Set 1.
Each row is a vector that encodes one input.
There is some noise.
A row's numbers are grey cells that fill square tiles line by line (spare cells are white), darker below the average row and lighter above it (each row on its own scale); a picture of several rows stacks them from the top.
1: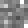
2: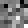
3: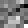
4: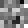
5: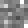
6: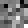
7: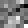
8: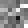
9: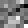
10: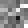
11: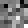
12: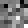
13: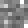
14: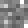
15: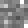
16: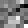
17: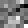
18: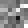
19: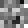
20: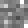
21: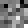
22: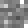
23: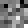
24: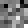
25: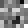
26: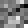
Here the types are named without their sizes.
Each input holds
a point on a line.
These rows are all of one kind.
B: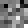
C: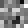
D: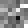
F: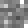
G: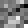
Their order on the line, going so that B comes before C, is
B, G, F, D, C.
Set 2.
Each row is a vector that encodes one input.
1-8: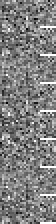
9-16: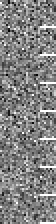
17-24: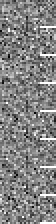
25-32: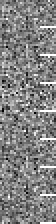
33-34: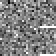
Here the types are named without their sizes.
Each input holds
three true/false values.
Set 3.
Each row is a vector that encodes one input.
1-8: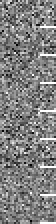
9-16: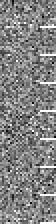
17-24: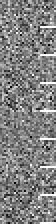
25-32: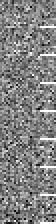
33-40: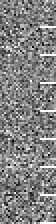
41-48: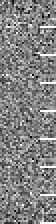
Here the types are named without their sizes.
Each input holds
three true/false values.
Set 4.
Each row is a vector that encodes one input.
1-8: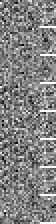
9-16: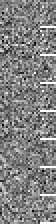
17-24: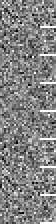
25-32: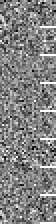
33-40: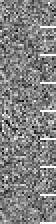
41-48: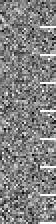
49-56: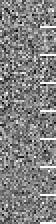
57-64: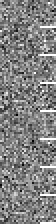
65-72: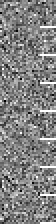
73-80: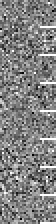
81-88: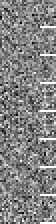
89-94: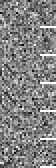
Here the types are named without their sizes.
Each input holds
a point on a line.
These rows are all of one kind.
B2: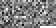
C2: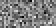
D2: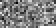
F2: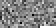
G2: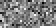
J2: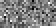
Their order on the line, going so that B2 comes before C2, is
D2, B2, J2, G2, C2, F2.
